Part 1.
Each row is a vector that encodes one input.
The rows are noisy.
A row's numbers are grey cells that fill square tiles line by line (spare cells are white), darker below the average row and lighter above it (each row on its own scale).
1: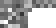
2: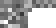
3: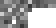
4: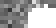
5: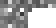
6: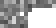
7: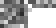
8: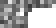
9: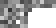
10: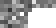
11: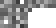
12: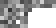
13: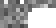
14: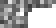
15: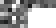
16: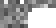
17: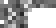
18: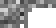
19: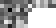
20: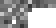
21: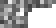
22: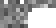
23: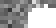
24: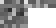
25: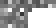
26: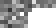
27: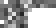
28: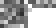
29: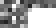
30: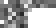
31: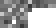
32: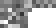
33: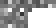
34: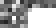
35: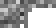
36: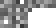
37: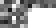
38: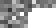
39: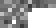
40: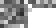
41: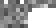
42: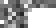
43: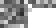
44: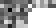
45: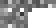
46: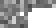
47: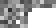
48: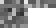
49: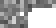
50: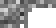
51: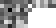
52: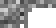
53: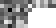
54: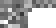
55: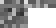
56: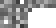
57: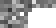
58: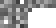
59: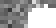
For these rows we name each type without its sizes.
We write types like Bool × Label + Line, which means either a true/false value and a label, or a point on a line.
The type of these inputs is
Bool × Bool × Bool × Bool.
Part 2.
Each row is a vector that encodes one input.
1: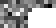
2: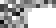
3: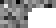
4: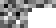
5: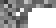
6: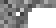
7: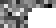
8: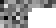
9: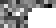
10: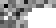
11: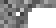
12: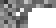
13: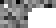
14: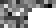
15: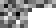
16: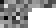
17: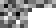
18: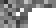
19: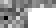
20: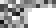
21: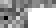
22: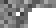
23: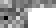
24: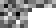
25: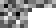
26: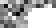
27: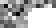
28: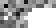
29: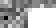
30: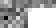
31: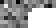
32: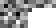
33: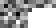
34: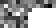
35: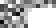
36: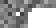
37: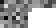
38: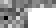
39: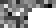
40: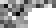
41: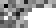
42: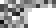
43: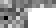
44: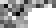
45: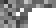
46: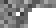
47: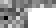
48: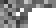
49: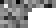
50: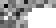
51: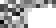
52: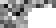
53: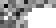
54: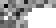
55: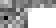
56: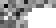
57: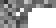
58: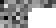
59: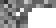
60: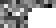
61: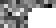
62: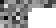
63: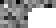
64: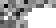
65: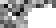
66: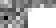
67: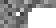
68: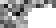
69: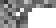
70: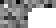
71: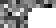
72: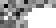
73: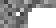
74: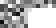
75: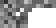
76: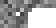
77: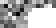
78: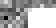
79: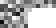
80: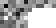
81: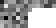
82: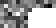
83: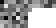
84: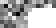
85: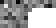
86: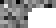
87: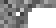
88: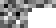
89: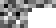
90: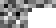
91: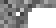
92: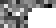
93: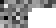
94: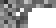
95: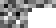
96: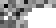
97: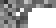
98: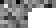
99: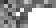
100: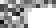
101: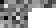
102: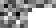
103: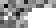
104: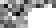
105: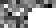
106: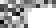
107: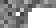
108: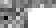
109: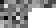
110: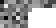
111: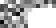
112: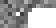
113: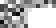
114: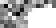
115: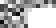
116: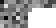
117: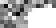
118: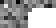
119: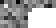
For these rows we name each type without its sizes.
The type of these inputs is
Line.
